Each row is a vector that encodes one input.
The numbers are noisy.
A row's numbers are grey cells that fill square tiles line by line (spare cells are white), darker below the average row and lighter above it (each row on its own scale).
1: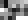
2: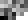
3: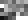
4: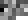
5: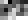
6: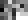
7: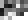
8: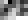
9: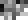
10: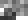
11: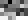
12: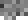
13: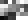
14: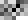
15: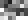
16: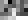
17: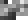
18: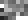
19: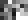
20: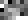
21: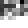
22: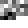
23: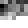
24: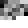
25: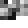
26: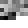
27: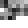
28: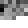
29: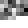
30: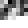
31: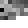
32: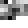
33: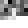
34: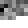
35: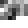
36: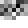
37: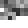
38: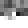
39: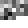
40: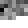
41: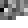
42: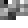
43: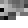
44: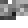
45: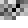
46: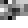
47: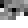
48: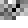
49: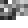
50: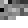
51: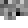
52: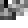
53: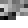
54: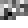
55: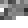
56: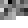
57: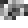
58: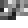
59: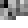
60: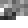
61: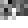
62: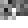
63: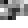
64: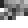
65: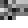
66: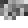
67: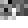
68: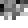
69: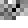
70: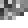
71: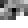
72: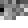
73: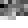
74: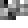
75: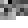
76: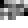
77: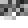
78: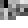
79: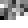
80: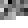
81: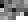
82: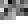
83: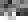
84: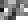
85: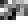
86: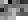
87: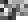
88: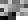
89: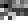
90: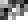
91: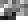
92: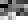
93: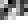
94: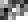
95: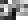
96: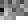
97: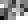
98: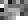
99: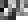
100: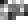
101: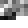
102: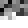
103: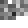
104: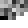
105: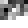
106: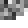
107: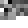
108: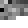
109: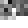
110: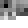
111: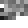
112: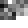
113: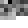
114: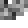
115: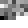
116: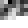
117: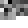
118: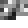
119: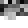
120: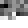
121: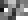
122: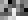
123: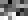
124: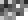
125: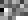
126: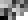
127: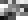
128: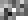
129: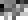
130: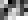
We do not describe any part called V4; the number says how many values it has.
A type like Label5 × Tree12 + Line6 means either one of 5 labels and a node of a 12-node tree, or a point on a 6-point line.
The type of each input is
List2(Bool × V4).
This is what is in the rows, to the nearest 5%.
All of them are lists of up to two items, each a true/false value and a value of V4: about 5% are empty, 40% hold one and 55% two.
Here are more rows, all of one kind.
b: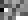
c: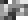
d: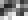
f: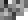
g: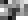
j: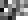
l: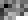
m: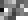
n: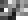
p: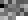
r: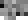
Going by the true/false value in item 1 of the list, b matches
c, d, g and l.
